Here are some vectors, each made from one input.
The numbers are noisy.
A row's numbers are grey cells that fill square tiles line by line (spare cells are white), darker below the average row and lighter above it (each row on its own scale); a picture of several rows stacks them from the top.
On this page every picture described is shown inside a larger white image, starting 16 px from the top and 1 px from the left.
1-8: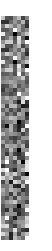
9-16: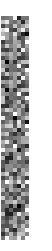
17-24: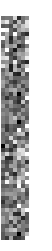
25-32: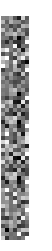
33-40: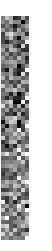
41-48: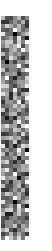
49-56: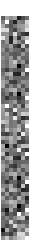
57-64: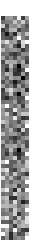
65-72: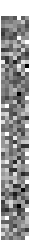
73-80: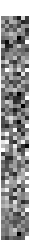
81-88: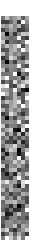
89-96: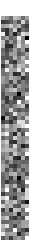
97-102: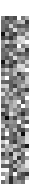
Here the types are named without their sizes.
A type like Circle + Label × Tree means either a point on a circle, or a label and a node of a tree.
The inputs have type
Bool × Label + Circle.
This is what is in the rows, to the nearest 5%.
About 40% of them hold a point on a circle. The rest hold a label and a true/false value.
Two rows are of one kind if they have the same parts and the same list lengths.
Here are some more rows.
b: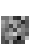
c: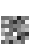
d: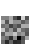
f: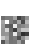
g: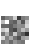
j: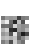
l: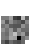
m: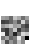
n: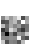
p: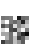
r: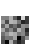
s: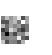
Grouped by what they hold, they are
b, c, d, f, g, j, l, p, r
m, n, s

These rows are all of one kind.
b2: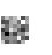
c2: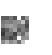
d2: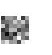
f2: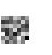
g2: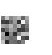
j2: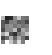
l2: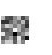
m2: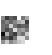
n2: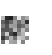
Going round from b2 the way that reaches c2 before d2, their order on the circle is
b2, g2, f2, l2, j2, n2, m2, c2, d2.
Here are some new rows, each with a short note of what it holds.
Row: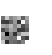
a point on a circle
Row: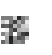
a label and a true/false value
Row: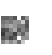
a point on a circle
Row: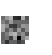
a label and a true/false value
